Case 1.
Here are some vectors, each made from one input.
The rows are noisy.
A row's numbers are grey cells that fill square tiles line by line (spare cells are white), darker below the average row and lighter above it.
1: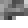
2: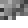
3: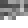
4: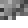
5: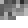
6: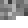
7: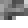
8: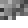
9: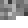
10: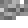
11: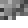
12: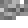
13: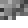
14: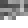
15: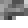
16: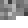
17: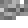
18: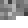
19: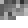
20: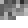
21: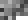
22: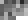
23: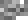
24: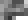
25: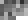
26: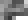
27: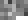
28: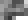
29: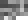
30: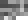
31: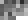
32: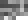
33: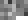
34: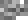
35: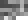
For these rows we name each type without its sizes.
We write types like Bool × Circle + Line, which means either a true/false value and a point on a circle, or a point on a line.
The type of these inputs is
Label.
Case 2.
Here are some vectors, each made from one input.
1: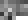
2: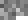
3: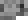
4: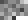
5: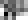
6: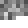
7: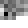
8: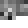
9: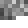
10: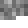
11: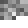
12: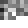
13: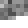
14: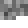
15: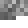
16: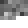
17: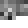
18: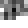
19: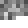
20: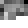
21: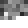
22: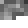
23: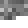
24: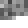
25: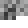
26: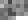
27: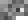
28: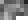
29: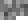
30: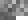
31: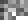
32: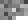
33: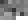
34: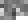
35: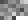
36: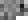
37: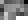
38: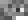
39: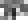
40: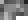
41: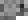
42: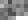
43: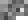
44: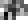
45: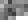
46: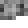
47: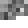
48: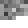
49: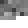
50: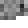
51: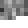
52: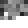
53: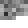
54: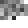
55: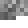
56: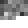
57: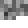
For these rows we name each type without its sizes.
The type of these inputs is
Label.
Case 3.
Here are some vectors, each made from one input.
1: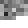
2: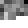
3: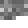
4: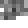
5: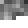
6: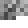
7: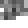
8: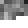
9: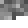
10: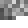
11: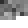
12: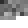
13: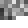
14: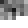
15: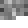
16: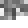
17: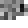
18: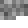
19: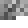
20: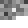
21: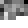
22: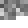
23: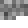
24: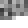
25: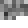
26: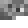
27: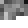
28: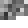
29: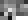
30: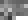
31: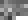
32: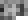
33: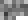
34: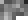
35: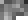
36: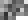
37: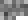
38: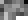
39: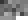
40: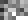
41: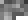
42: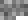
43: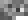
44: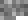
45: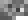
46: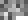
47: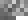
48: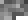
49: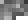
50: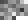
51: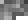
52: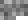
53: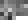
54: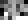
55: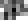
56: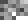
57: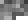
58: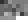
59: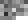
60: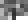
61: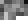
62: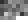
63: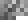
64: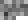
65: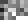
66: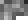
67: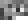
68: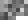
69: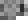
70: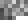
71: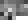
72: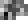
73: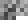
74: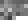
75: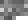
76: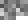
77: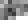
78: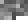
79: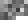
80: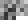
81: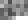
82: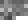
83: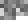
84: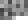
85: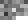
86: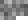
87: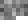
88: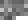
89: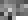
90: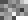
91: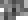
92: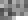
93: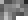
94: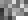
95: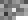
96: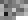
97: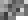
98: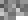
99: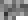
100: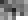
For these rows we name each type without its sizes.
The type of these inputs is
Label.
